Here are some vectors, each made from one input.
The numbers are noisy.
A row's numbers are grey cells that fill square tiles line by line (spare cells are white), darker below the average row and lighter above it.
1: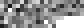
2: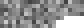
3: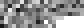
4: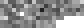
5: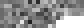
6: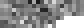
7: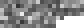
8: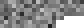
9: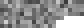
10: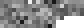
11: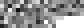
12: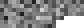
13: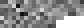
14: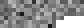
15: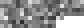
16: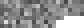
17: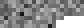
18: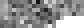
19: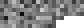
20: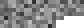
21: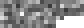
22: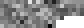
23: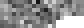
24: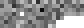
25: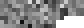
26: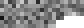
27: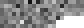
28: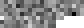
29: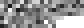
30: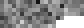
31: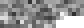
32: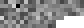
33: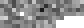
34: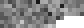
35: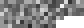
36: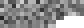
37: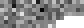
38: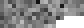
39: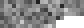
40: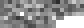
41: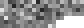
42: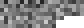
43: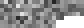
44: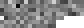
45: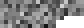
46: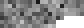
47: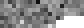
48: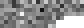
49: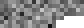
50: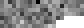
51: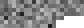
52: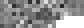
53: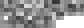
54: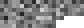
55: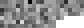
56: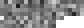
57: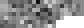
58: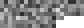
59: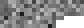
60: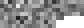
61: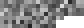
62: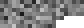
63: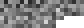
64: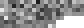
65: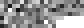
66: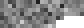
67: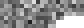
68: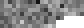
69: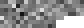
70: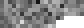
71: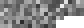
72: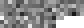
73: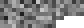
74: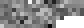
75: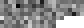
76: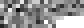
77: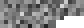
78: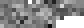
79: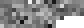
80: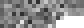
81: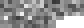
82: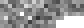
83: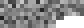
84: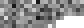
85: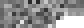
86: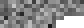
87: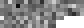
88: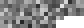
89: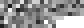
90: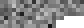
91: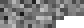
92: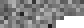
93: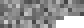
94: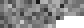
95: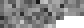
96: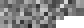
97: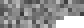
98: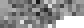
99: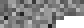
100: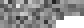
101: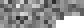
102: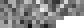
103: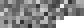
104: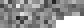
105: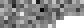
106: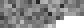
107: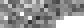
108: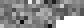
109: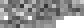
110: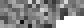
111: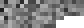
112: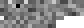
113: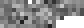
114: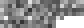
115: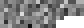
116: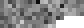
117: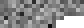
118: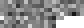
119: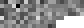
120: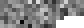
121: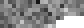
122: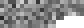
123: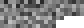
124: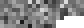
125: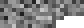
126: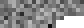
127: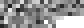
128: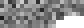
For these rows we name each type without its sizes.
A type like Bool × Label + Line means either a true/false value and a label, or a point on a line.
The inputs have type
List(Bool × Line).
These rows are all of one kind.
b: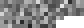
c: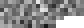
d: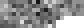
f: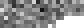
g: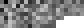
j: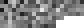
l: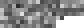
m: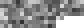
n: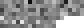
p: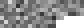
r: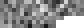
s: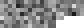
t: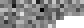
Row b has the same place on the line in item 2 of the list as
m and t.
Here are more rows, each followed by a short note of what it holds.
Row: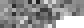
a list of two items
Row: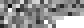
the empty list
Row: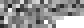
the empty list
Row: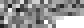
the empty list
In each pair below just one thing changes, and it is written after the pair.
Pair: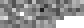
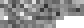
the true/false value in item 2 of the list
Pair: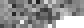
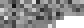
the true/false value in item 1 of the list
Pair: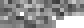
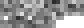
the true/false value in item 2 of the list
